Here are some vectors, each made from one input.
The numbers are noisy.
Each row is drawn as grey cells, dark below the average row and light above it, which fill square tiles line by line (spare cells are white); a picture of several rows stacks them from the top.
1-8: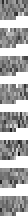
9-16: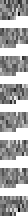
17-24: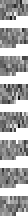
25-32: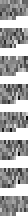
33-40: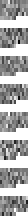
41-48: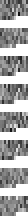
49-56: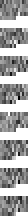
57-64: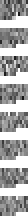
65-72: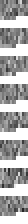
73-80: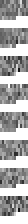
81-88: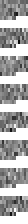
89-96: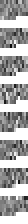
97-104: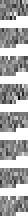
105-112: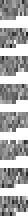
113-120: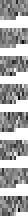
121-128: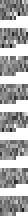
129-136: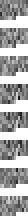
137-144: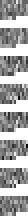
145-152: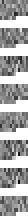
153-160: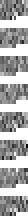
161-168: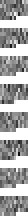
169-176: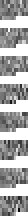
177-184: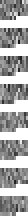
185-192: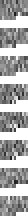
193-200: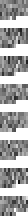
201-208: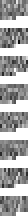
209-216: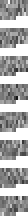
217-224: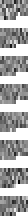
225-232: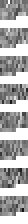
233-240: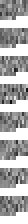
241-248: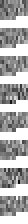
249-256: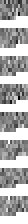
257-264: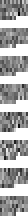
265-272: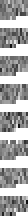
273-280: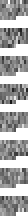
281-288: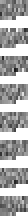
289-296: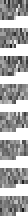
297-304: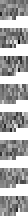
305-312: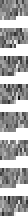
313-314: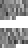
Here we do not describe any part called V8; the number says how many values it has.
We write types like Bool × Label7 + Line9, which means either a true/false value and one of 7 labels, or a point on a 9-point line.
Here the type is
Circle10 × (Line3 × Line4 + Unit) × V8 + List2(Line7).
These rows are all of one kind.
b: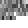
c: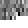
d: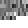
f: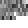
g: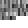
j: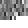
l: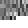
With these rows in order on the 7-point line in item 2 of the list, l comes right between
c and d.
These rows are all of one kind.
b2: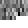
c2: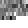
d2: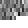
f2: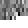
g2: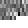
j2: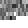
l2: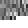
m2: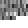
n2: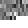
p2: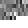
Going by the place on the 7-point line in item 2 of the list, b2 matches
f2 and m2.
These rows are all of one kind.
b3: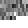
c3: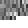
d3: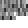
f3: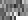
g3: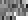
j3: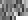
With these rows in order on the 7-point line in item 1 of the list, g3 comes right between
b3 and d3.
